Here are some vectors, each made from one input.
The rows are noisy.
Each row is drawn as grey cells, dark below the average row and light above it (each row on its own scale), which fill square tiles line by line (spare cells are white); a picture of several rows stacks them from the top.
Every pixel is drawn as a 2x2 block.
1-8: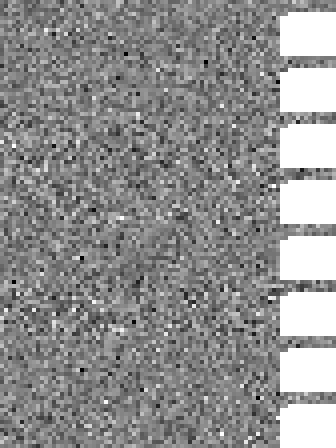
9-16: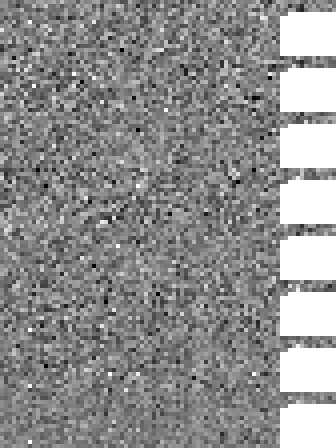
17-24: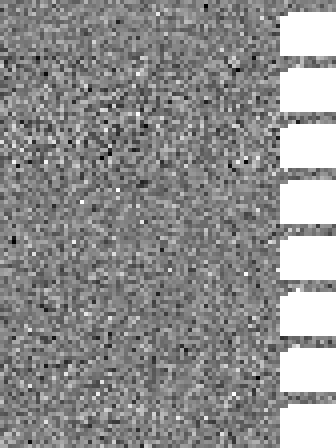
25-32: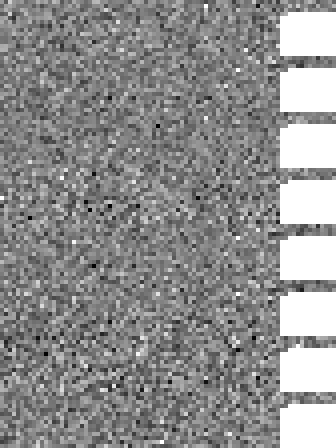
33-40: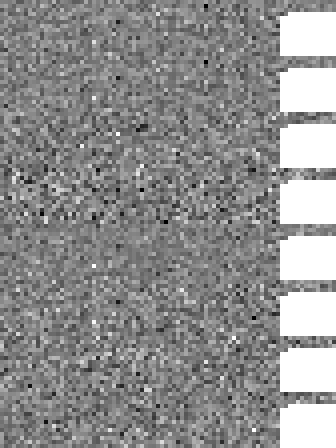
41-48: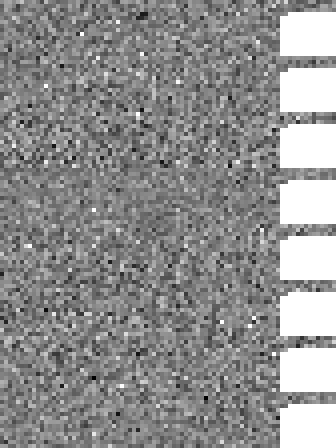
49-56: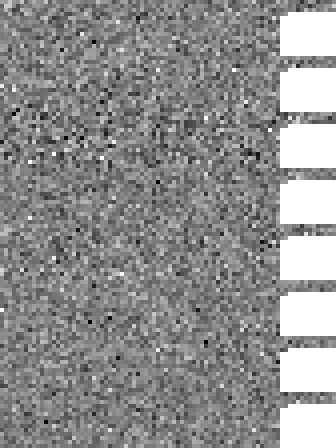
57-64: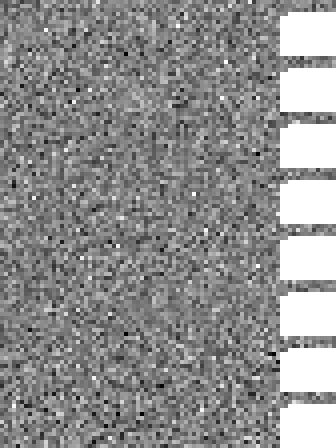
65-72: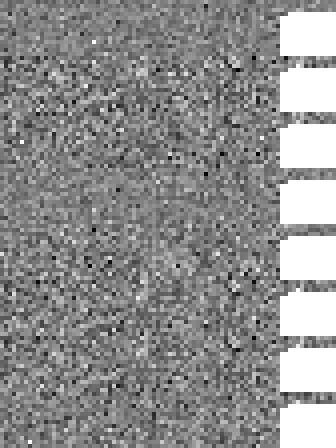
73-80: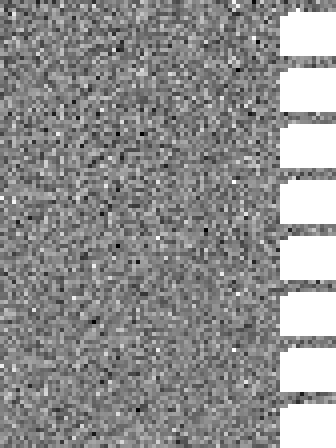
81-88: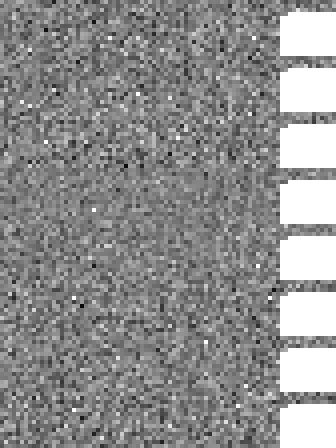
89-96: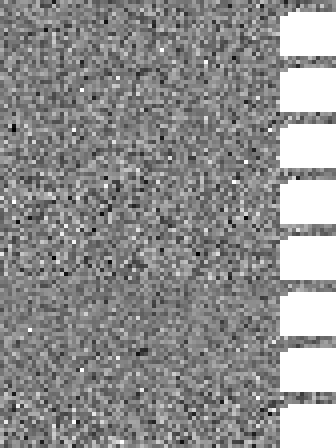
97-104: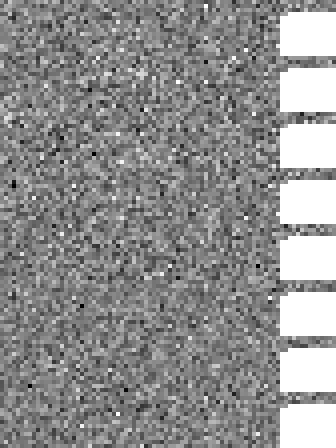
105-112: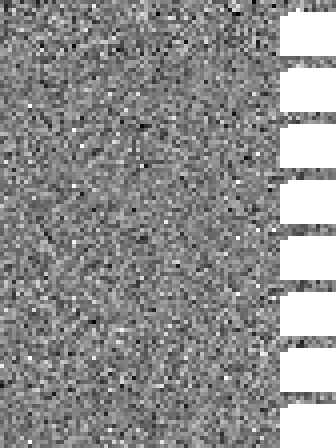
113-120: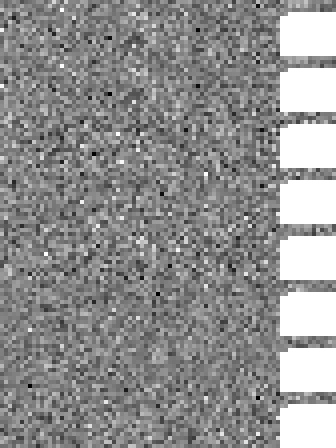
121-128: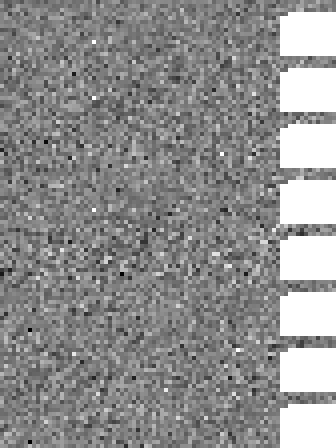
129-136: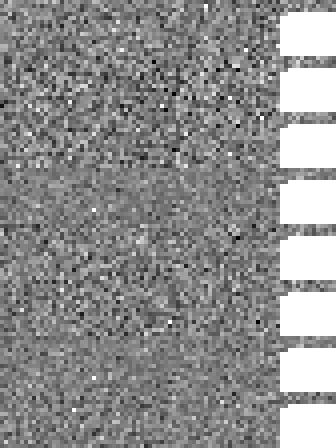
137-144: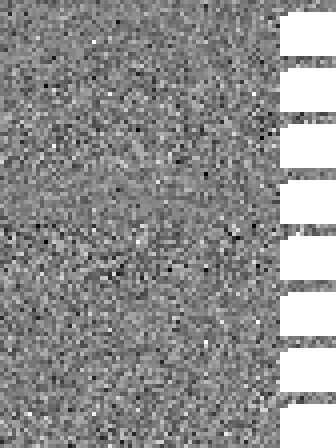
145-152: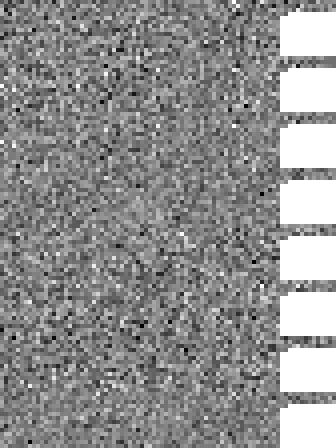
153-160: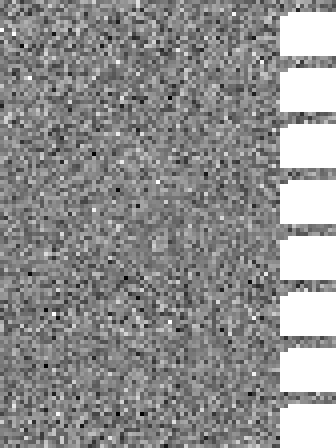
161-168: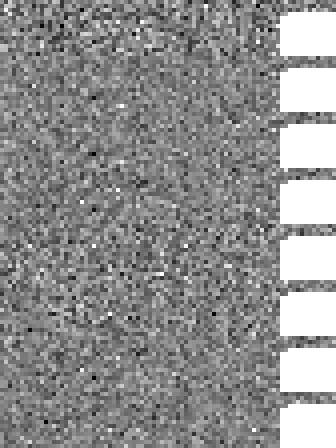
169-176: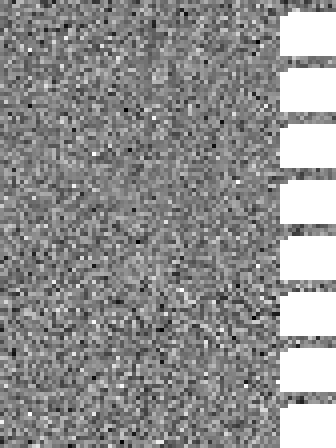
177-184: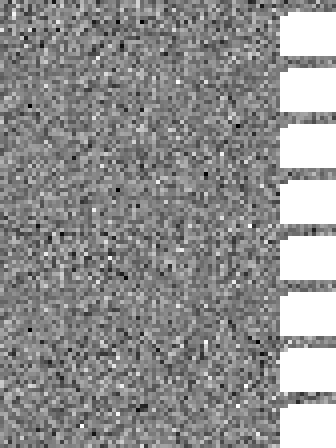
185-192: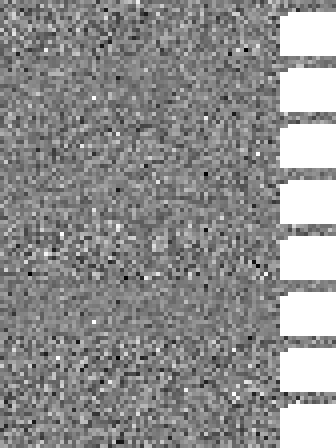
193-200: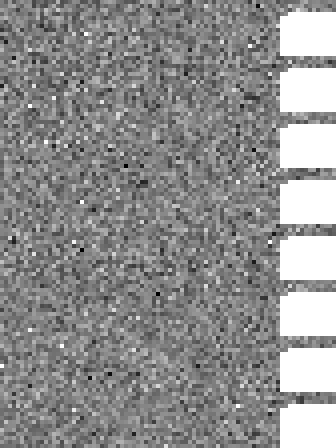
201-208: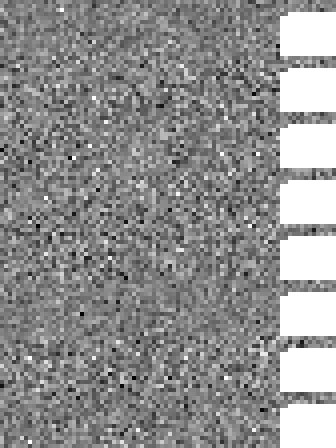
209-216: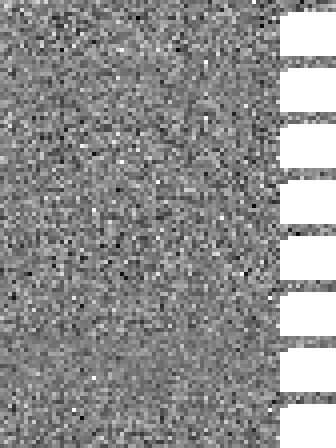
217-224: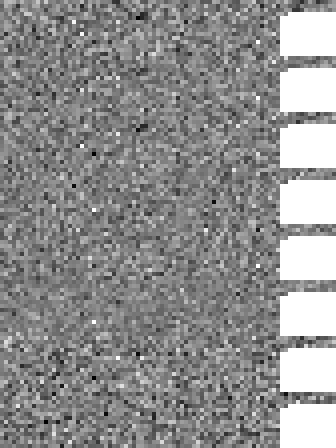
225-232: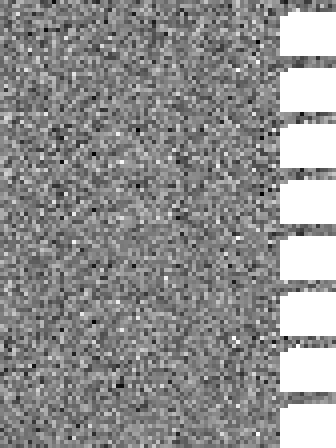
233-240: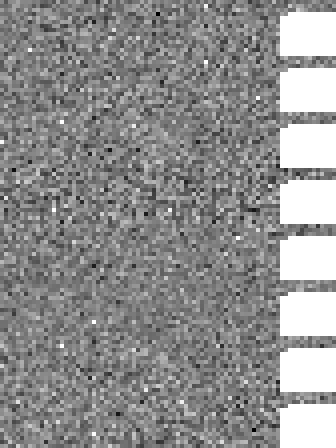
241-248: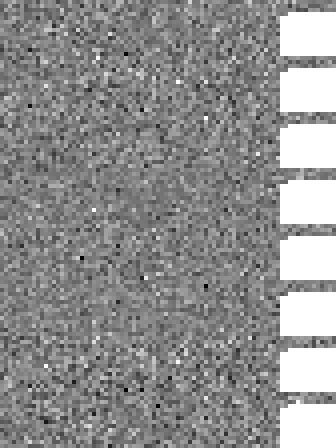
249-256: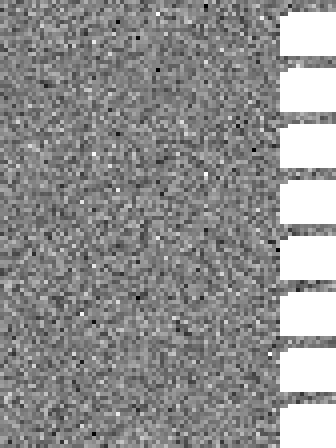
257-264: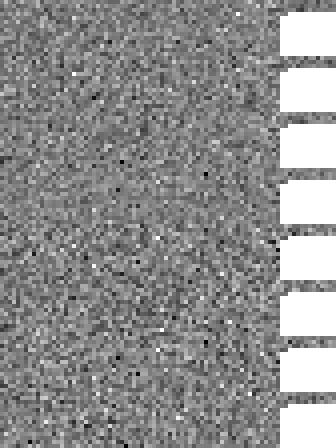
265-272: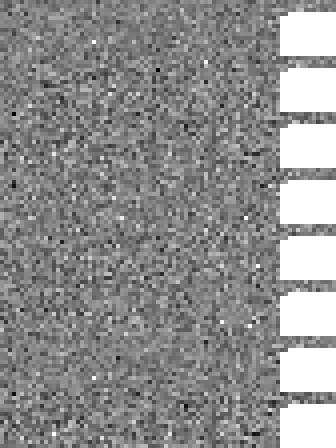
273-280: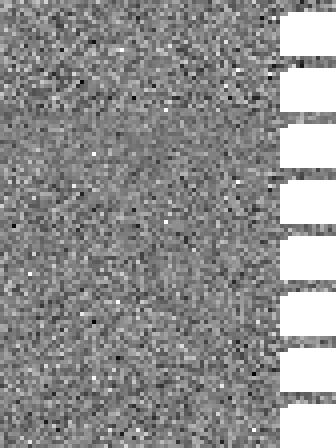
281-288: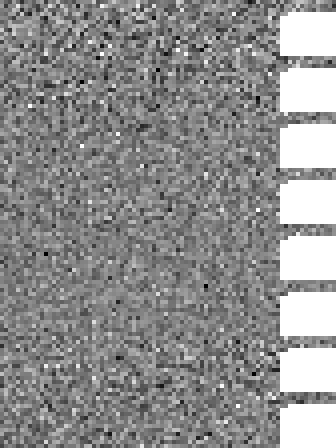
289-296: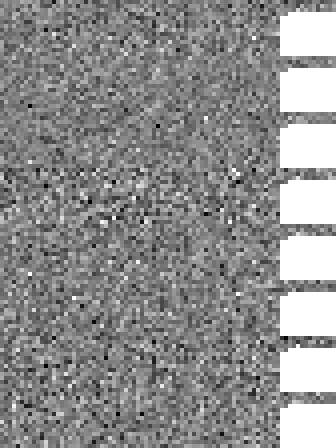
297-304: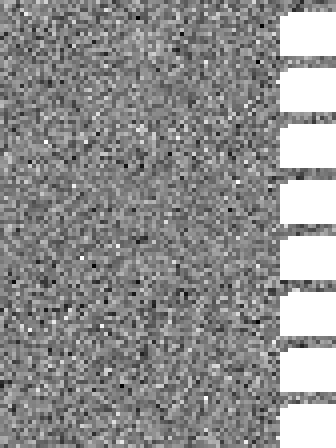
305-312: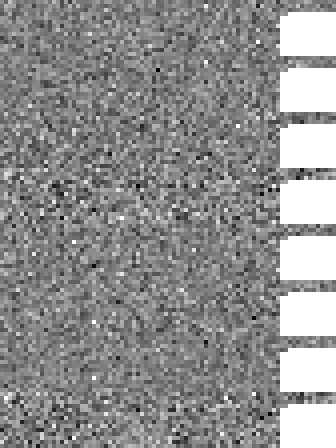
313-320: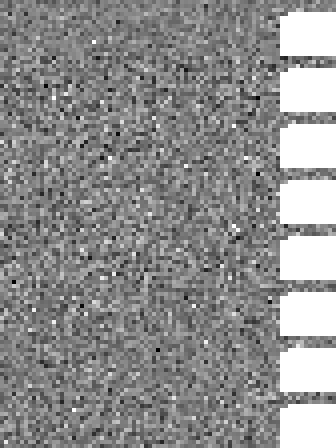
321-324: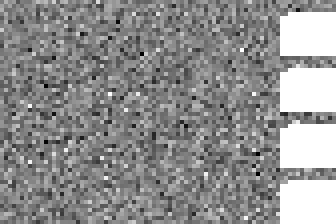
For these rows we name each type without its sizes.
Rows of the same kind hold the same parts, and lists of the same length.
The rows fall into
2 kinds.
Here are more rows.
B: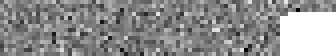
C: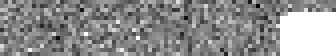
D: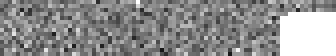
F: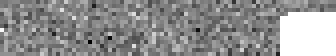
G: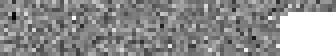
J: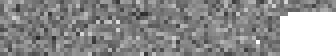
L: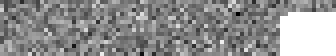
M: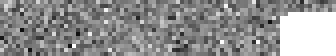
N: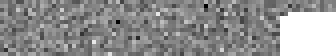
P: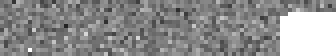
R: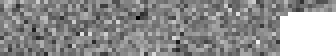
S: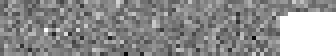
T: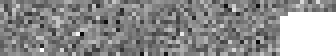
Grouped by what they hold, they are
B, D, F, L, N, S, T
C, G, J, M, P, R

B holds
a label and a point on each of two lines.
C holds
a point on each of three lines.
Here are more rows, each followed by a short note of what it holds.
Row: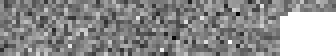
a label and a point on each of two lines
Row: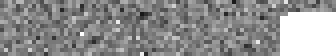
a point on each of three lines
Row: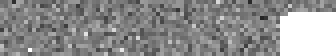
a point on each of three lines
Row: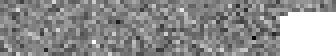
a label and a point on each of two lines
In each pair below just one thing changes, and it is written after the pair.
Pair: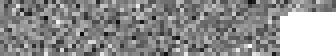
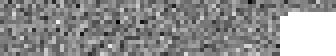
the place on one of the two lines
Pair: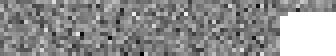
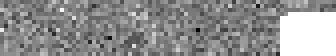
the label
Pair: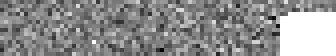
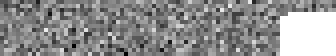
the label
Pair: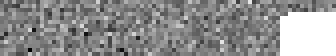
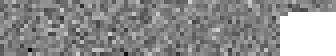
the label
